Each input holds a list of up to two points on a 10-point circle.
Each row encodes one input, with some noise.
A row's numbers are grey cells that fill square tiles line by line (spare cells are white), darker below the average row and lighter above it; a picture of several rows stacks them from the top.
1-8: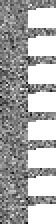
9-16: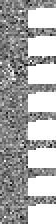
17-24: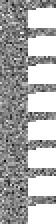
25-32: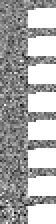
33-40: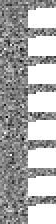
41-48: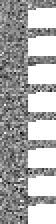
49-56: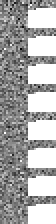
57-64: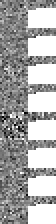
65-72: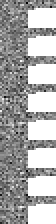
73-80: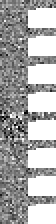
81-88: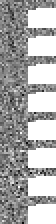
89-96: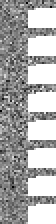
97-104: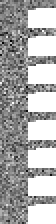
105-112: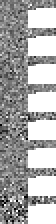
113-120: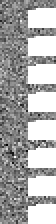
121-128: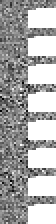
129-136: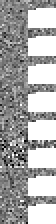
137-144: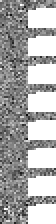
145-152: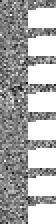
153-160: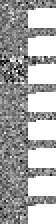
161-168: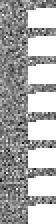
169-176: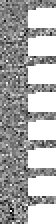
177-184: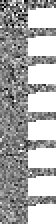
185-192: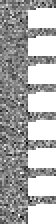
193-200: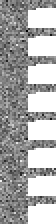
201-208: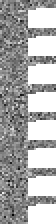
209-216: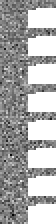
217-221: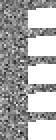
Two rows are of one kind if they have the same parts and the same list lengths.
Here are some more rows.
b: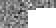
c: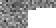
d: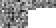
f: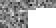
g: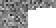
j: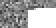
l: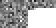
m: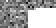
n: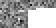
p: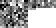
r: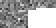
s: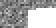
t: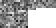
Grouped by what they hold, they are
b, c, d, g, j, l, s
f, m, n, r, t
p

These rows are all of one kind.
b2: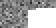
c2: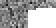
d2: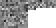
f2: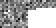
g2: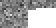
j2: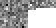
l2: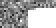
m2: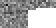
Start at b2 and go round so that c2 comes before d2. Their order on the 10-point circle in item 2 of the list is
b2, g2, c2, l2, f2, d2, j2, m2.
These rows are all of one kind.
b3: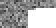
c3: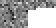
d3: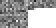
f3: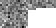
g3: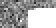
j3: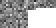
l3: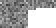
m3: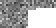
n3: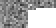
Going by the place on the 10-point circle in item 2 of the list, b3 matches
f3, l3 and m3.
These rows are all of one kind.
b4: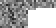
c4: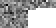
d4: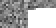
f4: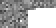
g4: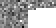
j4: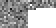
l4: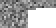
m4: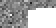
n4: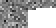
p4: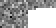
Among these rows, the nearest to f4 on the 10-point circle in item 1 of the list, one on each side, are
d4 and l4.
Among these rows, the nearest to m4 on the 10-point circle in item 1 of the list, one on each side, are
d4 and p4.
